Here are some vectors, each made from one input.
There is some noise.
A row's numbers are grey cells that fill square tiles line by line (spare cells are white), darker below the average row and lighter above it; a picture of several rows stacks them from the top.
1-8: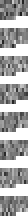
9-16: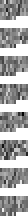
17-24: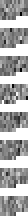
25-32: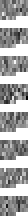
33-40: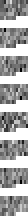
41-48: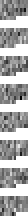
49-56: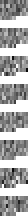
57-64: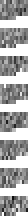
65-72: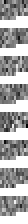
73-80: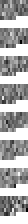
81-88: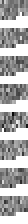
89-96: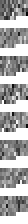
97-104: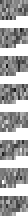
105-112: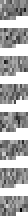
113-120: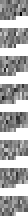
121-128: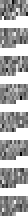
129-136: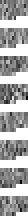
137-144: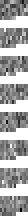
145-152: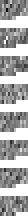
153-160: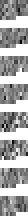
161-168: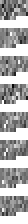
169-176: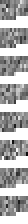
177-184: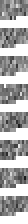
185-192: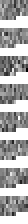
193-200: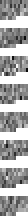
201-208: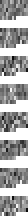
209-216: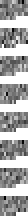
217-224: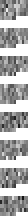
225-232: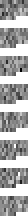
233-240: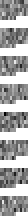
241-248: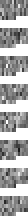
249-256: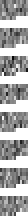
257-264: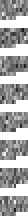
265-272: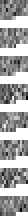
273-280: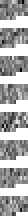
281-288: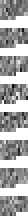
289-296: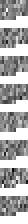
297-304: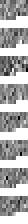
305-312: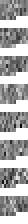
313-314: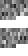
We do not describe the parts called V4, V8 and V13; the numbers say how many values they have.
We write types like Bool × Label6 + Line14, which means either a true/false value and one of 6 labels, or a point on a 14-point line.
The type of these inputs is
(Bool × V8 + Line6 × V4) × V13 + Line5.
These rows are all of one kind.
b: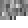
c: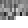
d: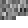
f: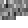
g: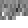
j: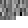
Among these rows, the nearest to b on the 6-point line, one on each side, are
d and j.
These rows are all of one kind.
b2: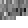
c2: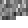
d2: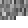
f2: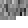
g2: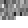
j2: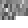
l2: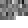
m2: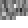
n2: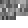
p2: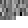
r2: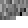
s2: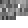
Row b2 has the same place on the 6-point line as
d2, m2 and r2.
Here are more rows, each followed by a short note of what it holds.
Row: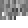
a point on a 6-point line, a value of V4 and a value of V13
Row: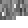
a point on a 6-point line, a value of V4 and a value of V13
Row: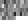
a point on a 6-point line, a value of V4 and a value of V13
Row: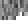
a true/false value, a value of V8 and a value of V13
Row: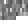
a true/false value, a value of V8 and a value of V13
